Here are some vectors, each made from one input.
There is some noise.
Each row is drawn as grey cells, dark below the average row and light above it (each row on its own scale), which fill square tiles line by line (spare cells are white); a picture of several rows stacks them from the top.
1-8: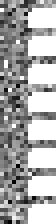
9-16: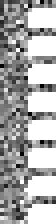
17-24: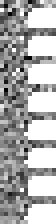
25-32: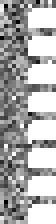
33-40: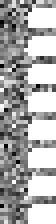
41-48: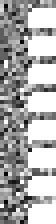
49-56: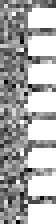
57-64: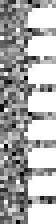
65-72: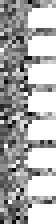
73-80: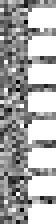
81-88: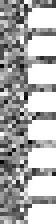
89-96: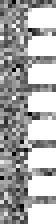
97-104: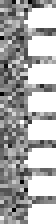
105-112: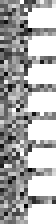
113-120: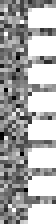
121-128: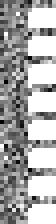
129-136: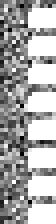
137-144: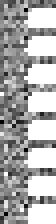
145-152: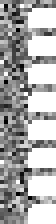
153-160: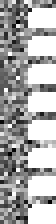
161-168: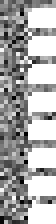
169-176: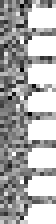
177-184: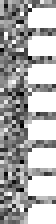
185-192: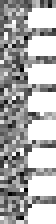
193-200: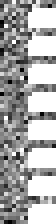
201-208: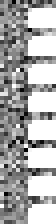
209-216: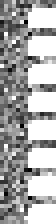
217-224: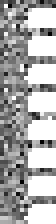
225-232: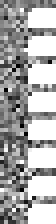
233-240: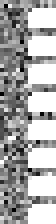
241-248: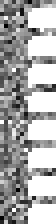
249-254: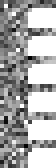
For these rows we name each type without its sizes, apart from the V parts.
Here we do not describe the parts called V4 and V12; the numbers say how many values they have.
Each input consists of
either a label and a true/false value, or a value of V4 and a value of V12.
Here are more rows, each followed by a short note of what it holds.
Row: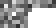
a value of V4 and a value of V12
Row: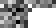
a label and a true/false value
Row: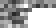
a label and a true/false value
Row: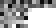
a value of V4 and a value of V12
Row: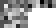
a value of V4 and a value of V12
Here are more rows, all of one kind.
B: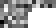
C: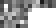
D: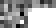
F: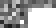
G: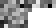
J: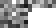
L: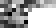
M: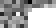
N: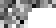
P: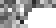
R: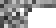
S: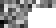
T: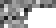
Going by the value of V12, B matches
D, F and L.
